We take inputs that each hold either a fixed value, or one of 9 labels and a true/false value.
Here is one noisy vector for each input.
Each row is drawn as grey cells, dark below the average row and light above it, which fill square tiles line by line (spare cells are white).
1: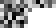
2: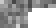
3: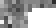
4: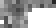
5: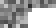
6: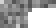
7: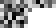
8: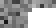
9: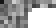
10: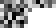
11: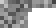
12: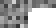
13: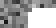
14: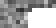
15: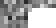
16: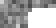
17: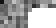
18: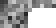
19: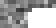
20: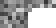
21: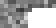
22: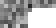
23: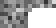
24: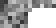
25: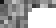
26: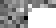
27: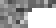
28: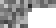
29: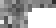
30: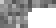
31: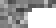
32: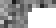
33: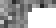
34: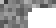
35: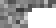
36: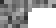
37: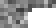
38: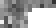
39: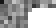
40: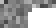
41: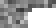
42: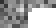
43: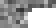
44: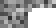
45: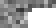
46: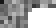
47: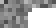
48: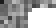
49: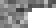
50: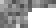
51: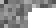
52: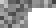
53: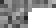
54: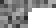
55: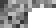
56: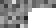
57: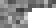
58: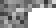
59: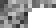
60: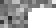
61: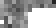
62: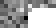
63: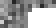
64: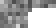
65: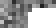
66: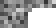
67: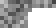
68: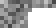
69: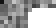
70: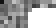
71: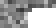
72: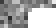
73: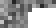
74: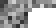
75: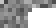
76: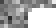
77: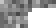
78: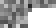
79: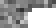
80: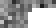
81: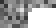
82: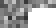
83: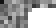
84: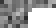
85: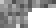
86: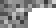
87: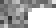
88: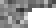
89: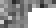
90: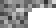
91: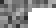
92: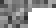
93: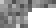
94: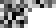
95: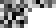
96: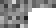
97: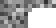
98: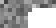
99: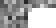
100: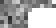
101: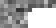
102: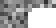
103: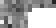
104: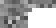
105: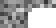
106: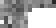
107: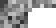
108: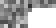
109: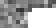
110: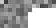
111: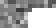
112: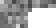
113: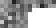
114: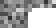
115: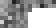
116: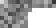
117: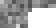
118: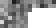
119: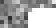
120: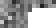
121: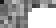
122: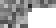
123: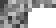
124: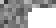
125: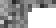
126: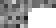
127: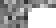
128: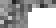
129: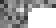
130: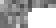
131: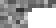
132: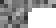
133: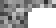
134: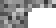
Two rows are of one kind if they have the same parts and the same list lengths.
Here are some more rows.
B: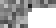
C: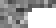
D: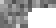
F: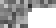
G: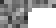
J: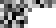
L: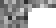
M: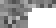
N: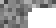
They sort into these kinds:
B, C, D, F, G, L, M, N
J

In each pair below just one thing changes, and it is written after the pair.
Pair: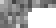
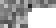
the label
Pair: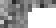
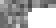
the label
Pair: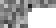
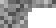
the label
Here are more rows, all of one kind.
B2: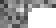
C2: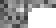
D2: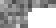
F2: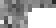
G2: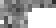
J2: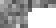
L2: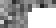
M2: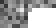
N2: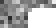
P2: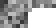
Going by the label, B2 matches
C2 and M2.
